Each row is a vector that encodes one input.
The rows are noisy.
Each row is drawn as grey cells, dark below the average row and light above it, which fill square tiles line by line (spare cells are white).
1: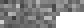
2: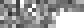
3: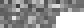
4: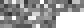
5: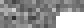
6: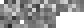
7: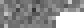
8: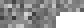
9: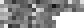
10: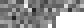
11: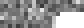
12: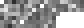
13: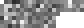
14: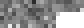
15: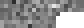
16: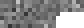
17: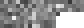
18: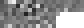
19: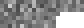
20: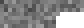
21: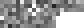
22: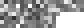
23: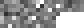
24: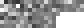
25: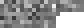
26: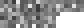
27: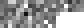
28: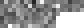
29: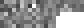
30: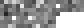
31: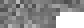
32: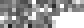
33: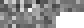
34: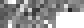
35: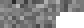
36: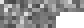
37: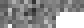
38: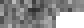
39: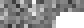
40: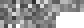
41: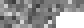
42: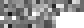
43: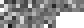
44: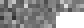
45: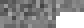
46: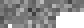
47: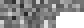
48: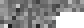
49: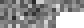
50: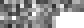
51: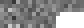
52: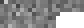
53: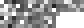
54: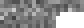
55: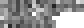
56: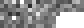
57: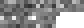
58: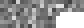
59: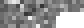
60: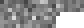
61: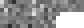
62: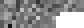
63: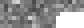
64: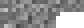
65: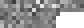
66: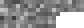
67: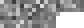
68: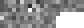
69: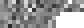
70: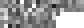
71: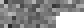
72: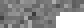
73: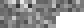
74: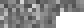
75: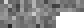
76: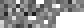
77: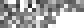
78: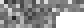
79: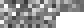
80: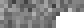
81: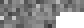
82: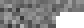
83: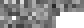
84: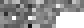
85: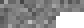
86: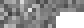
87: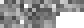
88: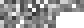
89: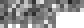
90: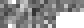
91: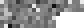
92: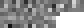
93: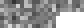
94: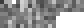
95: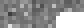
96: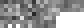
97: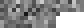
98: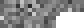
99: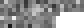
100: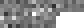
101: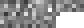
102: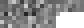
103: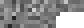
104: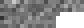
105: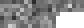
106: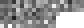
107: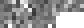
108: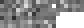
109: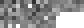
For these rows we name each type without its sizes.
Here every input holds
a label, a point on a line and a true/false value.
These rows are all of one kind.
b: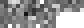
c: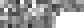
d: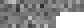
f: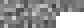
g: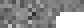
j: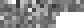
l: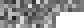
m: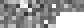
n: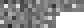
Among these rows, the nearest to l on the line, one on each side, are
d and f.
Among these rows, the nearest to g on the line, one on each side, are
c and d.
